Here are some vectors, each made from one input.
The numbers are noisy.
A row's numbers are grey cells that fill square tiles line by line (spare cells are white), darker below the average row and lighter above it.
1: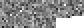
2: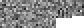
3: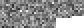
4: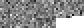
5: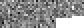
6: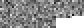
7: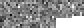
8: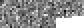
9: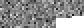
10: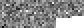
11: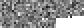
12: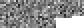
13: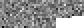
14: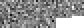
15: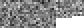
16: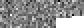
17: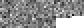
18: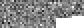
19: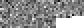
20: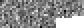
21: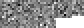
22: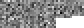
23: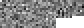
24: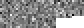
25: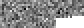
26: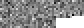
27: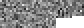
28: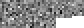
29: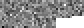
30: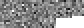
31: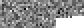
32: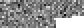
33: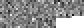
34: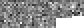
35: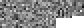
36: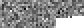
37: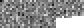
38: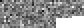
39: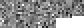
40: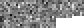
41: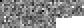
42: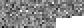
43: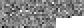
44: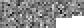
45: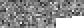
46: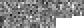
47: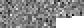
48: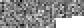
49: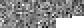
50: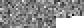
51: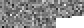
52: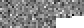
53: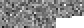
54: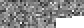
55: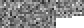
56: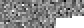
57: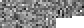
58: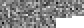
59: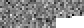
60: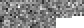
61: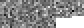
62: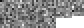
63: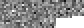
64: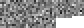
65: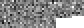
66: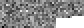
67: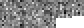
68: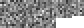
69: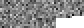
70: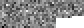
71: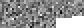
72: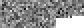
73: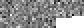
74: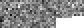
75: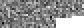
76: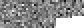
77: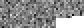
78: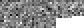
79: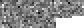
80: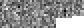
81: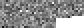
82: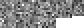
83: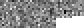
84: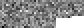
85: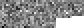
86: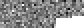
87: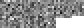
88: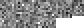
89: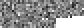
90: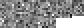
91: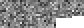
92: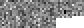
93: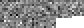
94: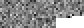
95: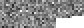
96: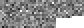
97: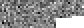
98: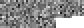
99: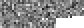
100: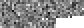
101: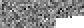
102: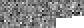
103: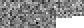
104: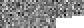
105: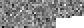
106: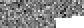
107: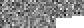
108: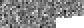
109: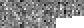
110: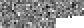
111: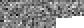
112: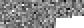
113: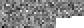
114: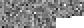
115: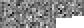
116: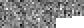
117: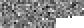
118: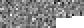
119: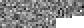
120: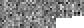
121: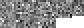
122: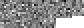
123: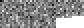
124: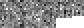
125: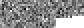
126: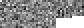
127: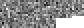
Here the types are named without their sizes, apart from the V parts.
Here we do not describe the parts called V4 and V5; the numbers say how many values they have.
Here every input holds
either a point on a line, or three true/false values and a value of V4, or a value of V5.
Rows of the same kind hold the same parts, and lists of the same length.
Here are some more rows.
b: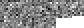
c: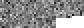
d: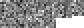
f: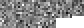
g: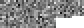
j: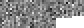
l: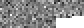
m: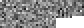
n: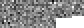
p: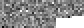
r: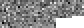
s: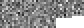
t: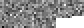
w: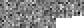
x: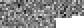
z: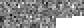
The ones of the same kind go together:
b, d, g, j, n, r, s, w, x, z
c, l, p, t
f, m

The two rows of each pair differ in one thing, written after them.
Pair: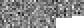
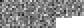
one of the three true/false values
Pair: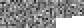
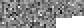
one of the three true/false values
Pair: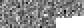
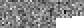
one of the three true/false values
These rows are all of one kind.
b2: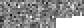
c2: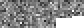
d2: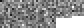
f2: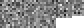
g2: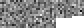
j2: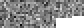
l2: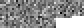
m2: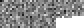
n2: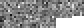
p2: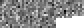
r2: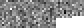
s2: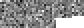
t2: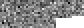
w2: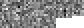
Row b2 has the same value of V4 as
d2, j2 and n2.
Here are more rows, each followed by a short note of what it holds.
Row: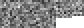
three true/false values and a value of V4
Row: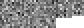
three true/false values and a value of V4
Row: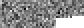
a value of V5
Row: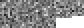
three true/false values and a value of V4
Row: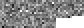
a point on a line
